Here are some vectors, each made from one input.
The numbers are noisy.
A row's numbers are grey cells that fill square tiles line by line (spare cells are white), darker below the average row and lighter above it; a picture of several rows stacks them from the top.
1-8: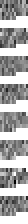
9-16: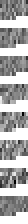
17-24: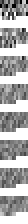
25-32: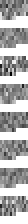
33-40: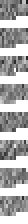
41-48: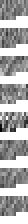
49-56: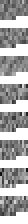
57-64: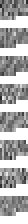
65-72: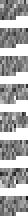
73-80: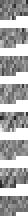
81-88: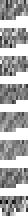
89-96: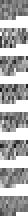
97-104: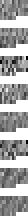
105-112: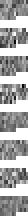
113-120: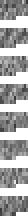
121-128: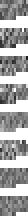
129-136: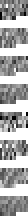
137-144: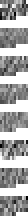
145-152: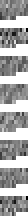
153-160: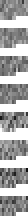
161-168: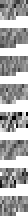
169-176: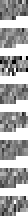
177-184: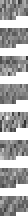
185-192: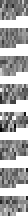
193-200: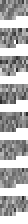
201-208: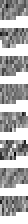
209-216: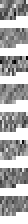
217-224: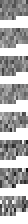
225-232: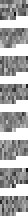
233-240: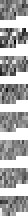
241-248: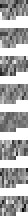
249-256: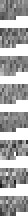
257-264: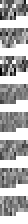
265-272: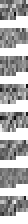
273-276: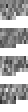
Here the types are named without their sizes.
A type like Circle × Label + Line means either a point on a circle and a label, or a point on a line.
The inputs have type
Bool × Label + Circle + Unit.
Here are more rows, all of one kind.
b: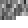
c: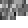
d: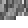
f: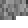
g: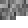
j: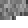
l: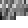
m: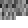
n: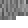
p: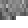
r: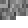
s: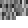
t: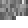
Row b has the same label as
f, g and r.
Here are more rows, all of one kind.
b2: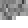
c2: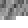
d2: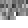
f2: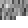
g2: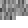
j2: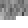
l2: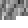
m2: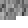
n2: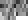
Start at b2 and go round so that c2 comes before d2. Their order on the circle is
b2, g2, l2, c2, j2, m2, n2, f2, d2.
